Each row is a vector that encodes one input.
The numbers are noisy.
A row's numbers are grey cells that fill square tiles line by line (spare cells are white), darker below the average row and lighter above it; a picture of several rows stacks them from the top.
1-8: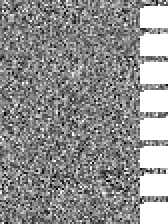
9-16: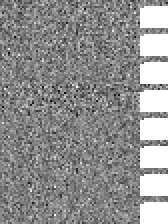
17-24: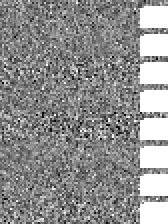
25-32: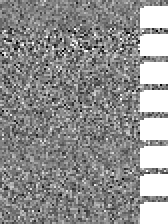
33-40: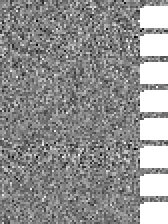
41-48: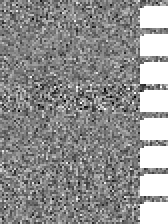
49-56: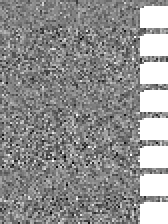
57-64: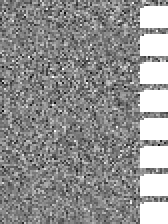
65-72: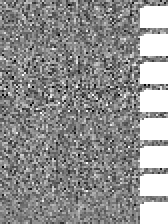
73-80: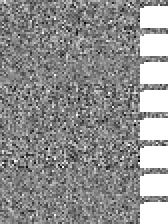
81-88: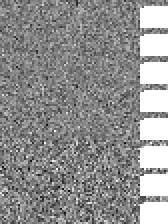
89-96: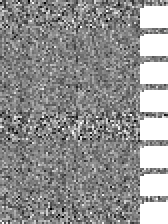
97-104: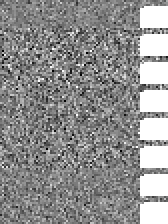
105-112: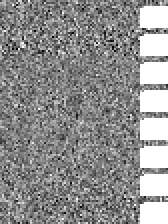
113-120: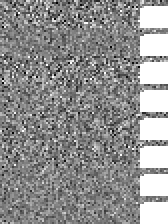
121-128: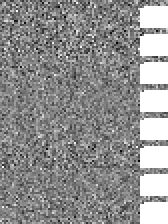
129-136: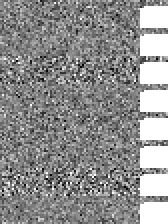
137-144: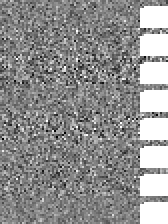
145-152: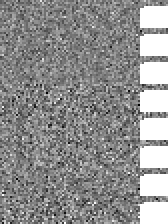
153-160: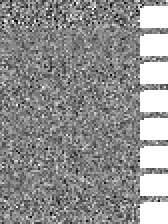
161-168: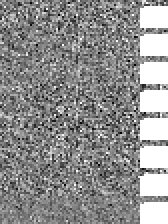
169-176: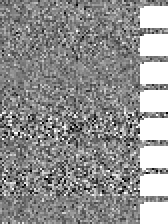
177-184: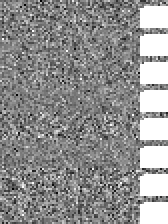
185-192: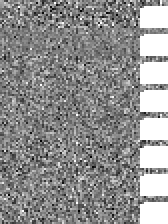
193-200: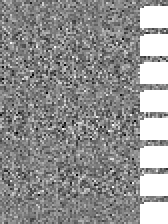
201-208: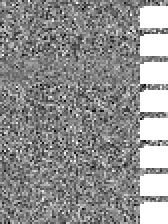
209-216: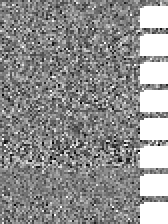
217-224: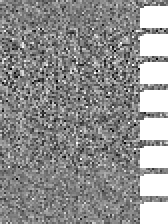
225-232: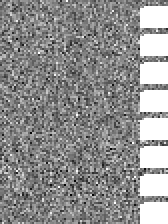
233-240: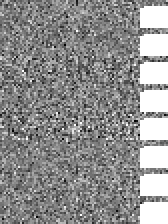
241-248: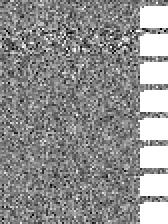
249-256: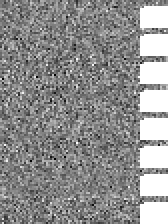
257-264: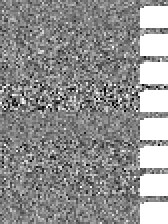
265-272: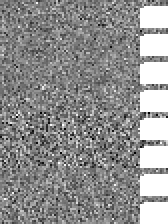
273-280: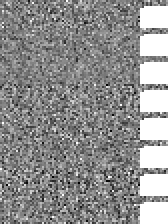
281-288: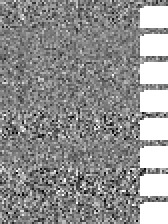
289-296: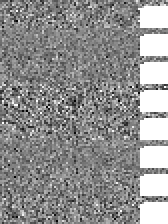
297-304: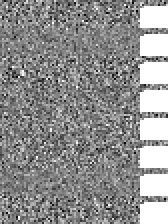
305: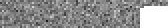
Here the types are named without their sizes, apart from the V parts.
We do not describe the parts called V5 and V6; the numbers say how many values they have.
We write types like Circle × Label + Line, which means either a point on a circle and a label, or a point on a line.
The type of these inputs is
Bool × V5 + List(Line) × V6 + Tree × Tree.
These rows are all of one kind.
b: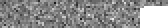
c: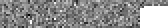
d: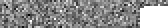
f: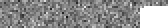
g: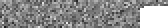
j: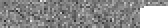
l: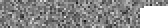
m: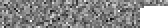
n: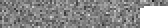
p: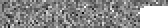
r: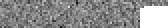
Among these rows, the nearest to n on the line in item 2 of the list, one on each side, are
c and d.
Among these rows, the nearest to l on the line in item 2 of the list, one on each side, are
g and r.
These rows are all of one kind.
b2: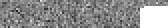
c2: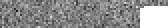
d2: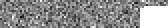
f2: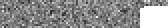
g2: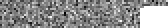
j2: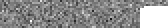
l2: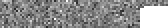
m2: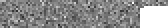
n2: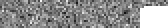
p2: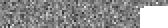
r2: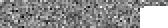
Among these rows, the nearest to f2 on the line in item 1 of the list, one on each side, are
g2 and p2.
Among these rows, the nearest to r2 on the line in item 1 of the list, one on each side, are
d2 and n2.
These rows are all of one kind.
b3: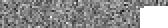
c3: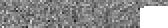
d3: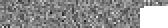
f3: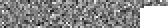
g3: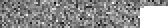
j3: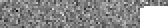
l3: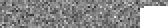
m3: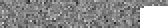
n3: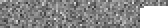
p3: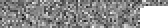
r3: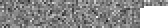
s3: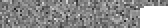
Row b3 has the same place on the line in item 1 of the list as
d3, f3 and r3.
